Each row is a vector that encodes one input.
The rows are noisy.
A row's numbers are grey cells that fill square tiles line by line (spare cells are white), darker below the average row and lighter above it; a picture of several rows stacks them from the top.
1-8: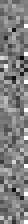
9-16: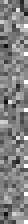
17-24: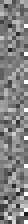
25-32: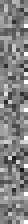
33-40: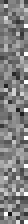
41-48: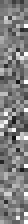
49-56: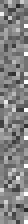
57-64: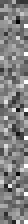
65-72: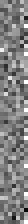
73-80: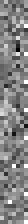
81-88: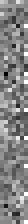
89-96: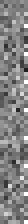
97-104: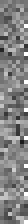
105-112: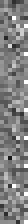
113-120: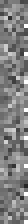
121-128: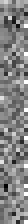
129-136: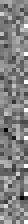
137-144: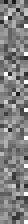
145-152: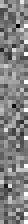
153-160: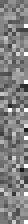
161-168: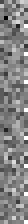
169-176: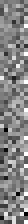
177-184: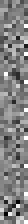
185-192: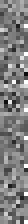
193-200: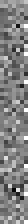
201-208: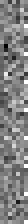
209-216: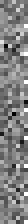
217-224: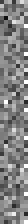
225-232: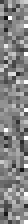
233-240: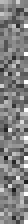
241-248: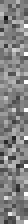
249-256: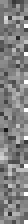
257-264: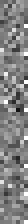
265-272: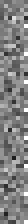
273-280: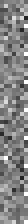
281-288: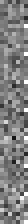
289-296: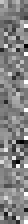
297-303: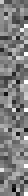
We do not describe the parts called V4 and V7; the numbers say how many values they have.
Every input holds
a value of V4 and a value of V7, together with either one of 11 labels, or four true/false values.
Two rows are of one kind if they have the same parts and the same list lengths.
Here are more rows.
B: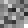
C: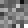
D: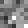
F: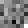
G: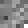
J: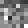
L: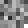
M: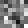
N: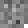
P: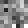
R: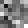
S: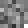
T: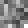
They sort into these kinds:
B, F, M, P, T
C, D, G, J, L, N, R, S

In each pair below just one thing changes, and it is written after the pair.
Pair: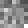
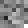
the value of V4
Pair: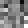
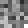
the value of V4
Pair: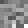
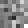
the value of V4
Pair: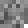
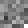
one of the four true/false values
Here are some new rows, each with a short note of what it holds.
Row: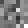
one of 11 labels, a value of V4 and a value of V7
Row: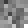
one of 11 labels, a value of V4 and a value of V7
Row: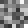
one of 11 labels, a value of V4 and a value of V7
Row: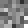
four true/false values, a value of V4 and a value of V7
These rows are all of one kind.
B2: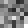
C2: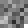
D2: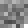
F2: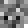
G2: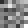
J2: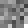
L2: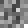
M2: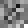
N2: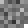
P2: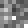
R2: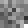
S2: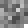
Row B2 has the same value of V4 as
G2, L2, N2 and P2.
